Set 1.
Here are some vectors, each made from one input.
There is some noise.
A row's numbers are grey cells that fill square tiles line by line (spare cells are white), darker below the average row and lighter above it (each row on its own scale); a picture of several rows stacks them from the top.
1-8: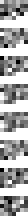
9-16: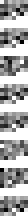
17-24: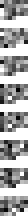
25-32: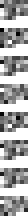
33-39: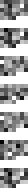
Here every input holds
one of 5 labels.
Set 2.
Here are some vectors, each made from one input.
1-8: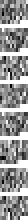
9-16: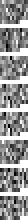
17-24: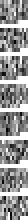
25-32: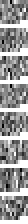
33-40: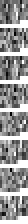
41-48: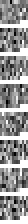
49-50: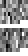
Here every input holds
one of 7 labels.
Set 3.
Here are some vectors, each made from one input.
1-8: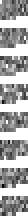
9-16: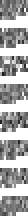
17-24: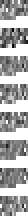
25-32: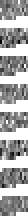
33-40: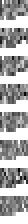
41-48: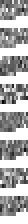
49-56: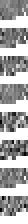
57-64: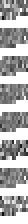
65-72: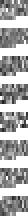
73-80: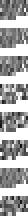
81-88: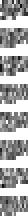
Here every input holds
a point on a 9-point line.
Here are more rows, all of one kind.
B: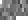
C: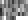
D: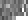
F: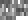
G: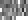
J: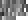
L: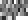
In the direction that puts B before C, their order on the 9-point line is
L, B, D, C, J, G, F.
